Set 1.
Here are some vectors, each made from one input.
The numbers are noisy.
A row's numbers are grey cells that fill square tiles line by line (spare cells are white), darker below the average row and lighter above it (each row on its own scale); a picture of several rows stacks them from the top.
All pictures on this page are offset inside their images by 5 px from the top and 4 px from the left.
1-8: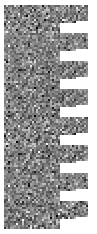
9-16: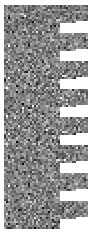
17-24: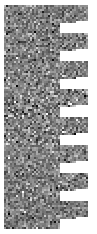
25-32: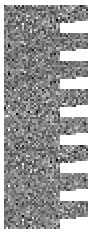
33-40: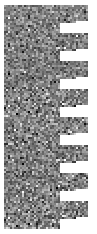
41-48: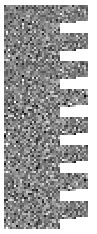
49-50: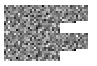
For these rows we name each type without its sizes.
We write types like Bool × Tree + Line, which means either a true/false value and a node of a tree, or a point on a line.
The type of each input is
Bool × Tree.
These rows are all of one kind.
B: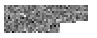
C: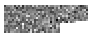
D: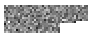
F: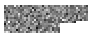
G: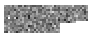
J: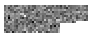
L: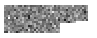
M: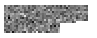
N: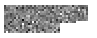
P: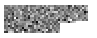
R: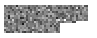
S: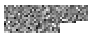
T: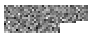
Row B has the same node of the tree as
J and M.
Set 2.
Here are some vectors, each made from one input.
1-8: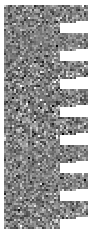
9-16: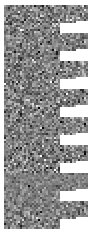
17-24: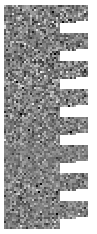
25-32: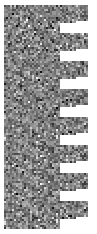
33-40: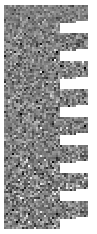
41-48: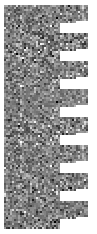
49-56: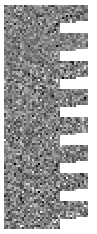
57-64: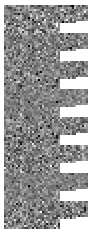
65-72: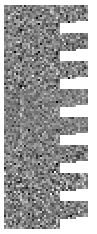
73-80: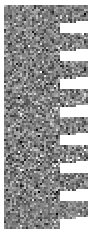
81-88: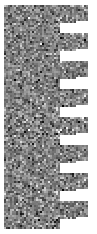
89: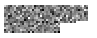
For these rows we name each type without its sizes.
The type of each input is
Bool × Bool × Bool × Bool + Tree.
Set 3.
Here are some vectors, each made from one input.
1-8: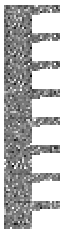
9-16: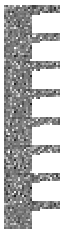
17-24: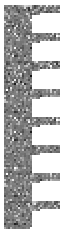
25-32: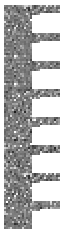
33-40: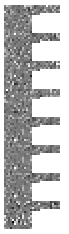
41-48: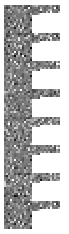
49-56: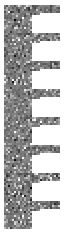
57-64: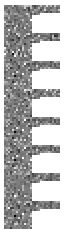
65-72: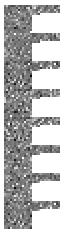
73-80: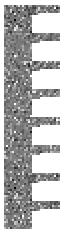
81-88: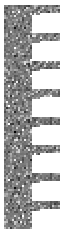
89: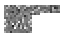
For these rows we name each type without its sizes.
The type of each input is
Bool × Tree.
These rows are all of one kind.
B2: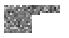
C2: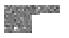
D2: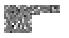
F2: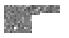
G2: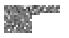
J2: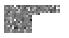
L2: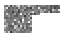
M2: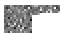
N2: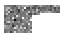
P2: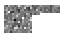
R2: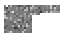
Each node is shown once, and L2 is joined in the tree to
D2.
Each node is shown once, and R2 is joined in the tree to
G2.
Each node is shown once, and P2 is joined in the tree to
F2 and N2.
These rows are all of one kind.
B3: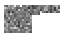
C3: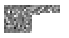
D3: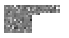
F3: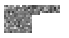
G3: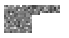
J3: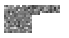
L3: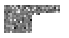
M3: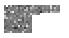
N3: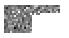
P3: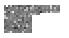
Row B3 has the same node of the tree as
F3, G3, J3 and L3.
